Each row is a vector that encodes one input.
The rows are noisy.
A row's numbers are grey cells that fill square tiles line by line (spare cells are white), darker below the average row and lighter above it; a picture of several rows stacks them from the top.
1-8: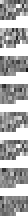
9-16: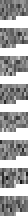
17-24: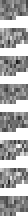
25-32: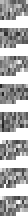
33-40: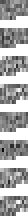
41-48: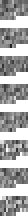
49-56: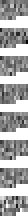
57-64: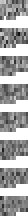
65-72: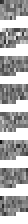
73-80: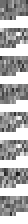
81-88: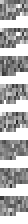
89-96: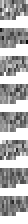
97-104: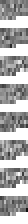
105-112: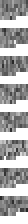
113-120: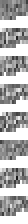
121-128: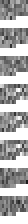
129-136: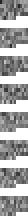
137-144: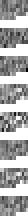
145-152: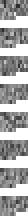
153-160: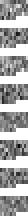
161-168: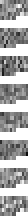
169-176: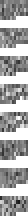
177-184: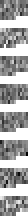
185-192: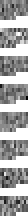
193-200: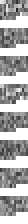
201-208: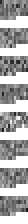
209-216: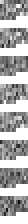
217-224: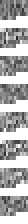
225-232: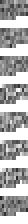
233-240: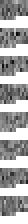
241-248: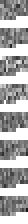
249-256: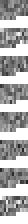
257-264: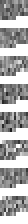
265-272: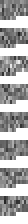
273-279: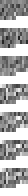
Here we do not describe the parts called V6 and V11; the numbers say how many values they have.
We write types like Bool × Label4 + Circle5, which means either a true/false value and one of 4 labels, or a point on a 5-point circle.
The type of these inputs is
(Line7 + V6) × V11 + Line9.
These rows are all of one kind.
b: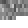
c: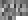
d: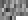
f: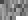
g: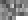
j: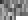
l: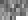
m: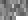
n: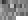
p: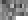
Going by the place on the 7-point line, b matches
g, j, l and m.
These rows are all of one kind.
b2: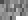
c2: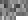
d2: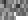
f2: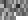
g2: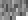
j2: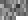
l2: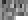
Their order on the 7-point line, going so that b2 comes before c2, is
l2, d2, f2, b2, c2, g2, j2.
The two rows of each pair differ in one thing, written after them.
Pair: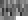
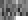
the value of V11
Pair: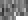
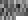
the value of V6
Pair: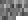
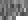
the value of V11
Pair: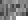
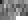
the value of V11
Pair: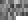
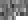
the value of V11
